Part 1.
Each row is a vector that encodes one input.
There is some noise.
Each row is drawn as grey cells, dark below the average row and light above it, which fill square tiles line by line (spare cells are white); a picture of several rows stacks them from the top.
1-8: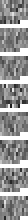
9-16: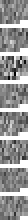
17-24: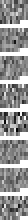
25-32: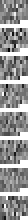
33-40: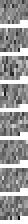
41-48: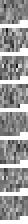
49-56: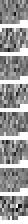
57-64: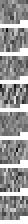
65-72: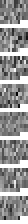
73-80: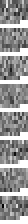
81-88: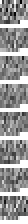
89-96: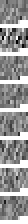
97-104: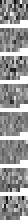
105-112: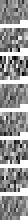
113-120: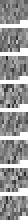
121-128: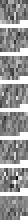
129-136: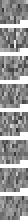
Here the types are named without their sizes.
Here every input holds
a label, together with either a point on a circle, or a fixed value.
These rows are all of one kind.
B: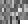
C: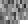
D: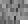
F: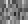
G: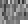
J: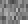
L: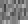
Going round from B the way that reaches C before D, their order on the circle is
B, C, J, D, G, L, F.
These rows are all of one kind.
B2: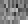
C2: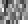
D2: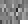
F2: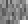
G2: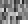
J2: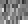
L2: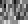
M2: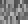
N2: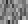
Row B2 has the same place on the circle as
C2, G2 and J2.
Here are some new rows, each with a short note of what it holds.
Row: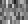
a point on a circle and a label
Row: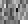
a label
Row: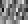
a label
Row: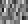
a label
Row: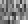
a point on a circle and a label
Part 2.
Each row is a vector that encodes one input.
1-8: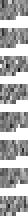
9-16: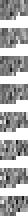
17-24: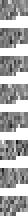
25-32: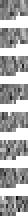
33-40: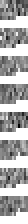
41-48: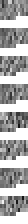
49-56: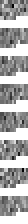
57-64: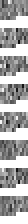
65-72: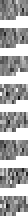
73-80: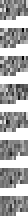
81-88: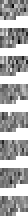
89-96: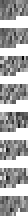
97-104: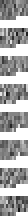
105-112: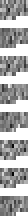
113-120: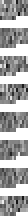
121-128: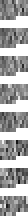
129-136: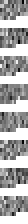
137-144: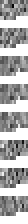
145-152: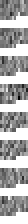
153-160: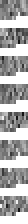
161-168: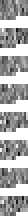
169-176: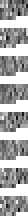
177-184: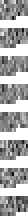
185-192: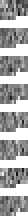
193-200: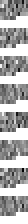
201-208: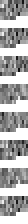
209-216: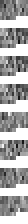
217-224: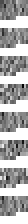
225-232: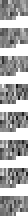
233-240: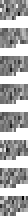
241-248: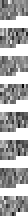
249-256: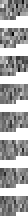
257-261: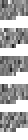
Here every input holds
either a point on a 13-point circle, or a point on an 18-point circle.
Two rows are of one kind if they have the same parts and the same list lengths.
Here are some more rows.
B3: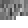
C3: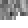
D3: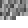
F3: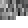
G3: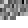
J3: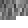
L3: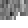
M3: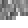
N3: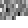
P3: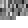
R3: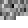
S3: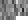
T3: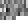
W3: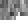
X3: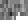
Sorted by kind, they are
B3, C3, J3, L3, M3, S3, W3, X3
D3, F3, G3, N3, P3, R3, T3

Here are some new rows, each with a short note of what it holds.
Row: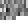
a point on a 13-point circle
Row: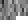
a point on an 18-point circle
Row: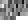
a point on a 13-point circle
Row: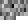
a point on a 13-point circle
